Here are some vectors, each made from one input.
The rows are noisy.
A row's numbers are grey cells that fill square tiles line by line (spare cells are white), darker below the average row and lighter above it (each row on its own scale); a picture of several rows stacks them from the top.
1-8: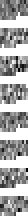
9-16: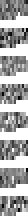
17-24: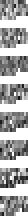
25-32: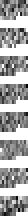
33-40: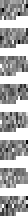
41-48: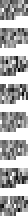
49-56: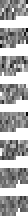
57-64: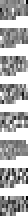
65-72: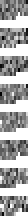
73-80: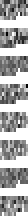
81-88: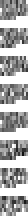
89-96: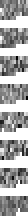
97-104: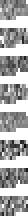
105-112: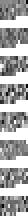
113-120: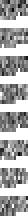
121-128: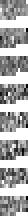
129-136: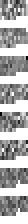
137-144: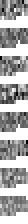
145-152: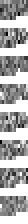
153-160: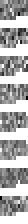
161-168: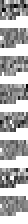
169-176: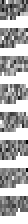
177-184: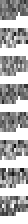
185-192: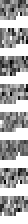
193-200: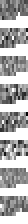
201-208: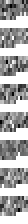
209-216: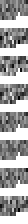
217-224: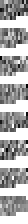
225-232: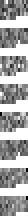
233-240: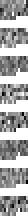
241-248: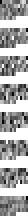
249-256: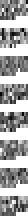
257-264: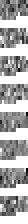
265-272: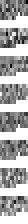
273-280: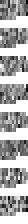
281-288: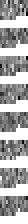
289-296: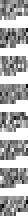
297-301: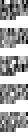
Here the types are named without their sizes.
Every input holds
a list of points on a line.
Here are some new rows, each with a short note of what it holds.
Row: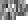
a list of two items
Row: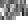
a list of two items
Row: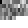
the empty list
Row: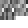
a list of two items
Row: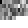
the empty list
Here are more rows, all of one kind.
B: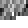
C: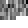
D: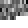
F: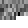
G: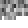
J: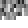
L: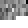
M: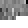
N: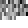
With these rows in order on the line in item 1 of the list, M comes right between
D and L.
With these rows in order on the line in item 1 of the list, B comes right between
C and F.
